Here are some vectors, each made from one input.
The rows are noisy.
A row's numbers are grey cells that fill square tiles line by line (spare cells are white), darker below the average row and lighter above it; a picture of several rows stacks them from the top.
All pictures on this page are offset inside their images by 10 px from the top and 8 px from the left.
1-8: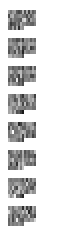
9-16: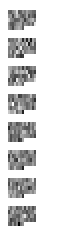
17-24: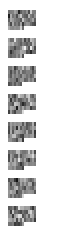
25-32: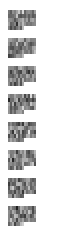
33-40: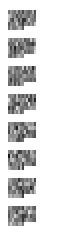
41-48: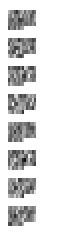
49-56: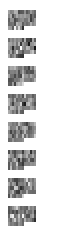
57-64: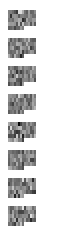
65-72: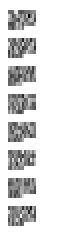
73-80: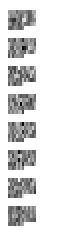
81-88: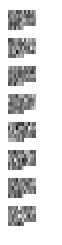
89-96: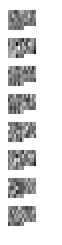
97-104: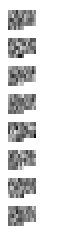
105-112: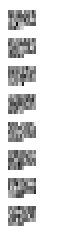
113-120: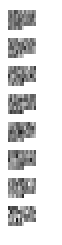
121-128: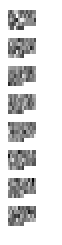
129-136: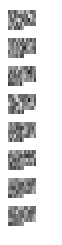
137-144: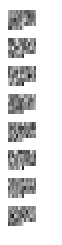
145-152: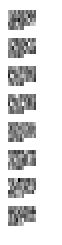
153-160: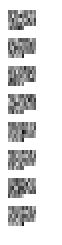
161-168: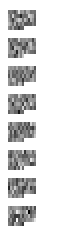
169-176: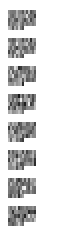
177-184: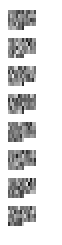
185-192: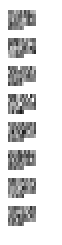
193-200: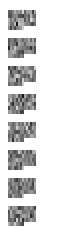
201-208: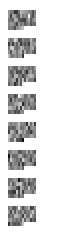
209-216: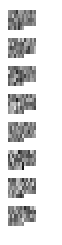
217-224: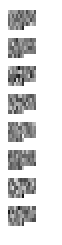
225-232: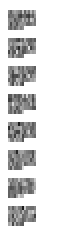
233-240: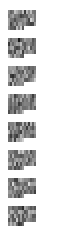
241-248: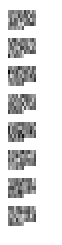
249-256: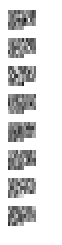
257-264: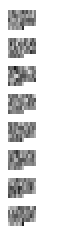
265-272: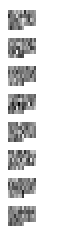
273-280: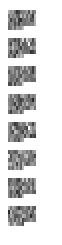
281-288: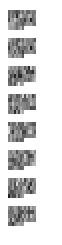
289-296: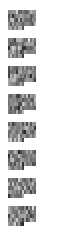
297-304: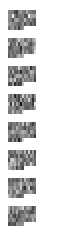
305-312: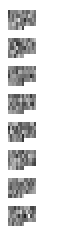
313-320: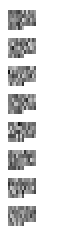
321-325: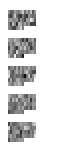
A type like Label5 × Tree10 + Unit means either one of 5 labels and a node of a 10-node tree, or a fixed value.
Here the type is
(Line8 + Line10) × Line10 × List2(Line7).
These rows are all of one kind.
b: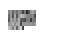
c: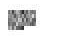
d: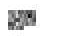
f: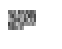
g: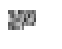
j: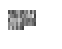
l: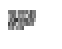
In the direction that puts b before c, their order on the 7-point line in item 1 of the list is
b, c, l, j, g, d, f.
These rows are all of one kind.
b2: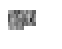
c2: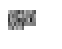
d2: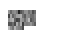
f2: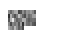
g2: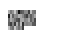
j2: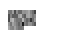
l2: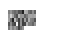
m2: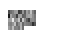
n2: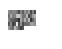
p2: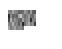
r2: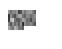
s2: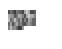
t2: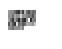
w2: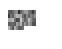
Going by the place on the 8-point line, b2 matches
c2, f2 and r2.
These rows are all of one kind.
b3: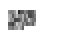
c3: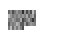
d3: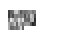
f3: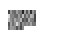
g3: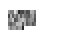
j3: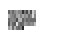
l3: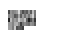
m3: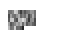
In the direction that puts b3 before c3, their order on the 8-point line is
f3, b3, c3, j3, g3, m3, l3, d3.
